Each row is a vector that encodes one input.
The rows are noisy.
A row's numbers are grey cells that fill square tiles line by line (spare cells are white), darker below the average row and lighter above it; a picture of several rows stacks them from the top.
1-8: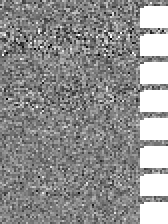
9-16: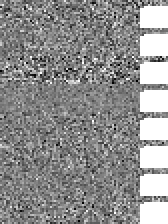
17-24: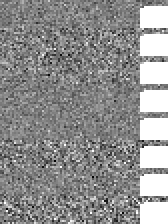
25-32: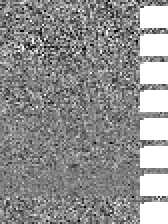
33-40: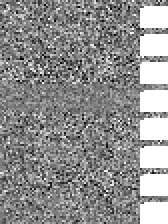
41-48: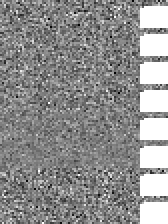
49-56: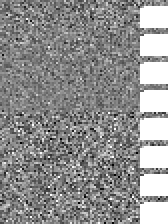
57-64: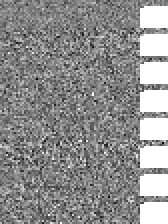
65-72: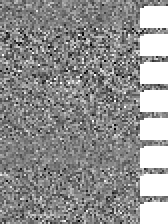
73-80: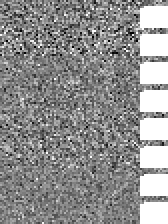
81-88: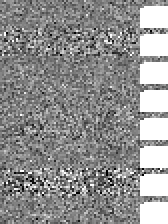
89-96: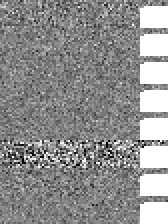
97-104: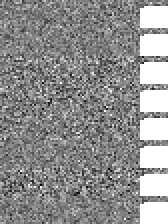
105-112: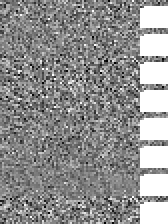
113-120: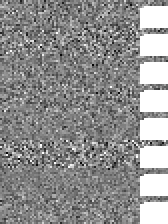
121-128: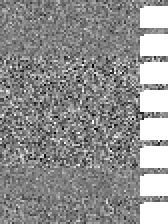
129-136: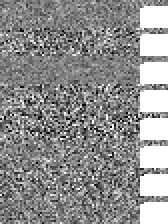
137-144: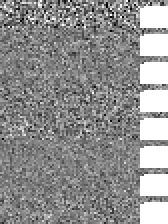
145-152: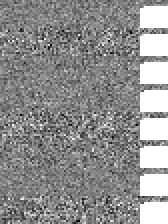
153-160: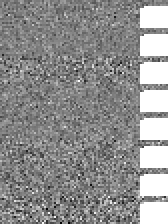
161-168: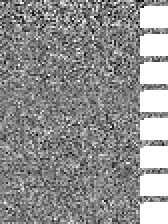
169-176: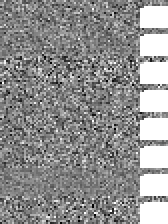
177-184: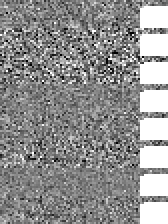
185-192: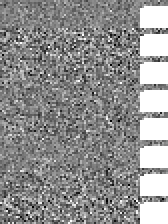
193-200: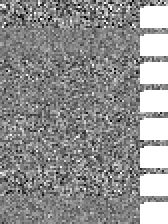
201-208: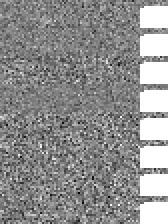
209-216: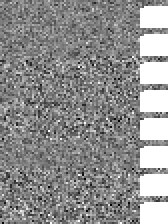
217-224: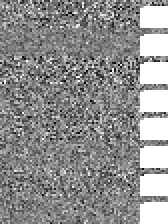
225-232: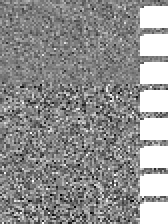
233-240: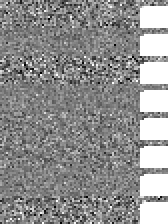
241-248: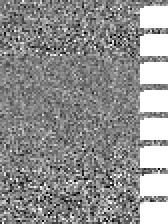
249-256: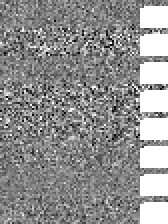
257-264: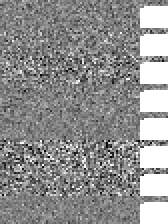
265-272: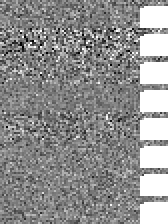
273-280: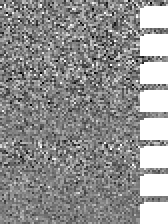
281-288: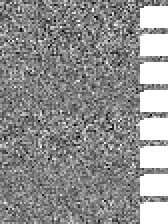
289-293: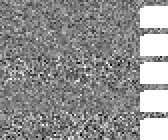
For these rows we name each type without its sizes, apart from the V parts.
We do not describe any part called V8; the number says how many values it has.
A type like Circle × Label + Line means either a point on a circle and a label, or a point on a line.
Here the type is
Line × List(Circle) + V8.
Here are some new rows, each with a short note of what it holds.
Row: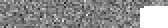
a point on a line, together with a list of two items
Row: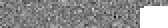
a point on a line, together with a list of two items
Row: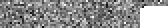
a point on a line, together with the empty list
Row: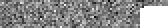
a point on a line, together with a list of two items
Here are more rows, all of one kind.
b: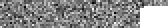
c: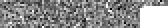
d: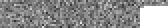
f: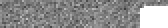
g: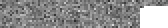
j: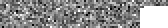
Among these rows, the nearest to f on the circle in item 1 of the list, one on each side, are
g and j.
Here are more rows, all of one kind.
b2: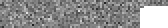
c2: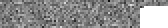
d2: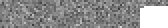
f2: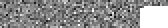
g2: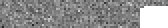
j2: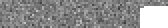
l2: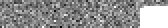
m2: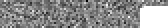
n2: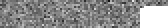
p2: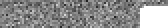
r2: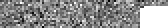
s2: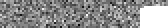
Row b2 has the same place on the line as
d2, g2 and j2.
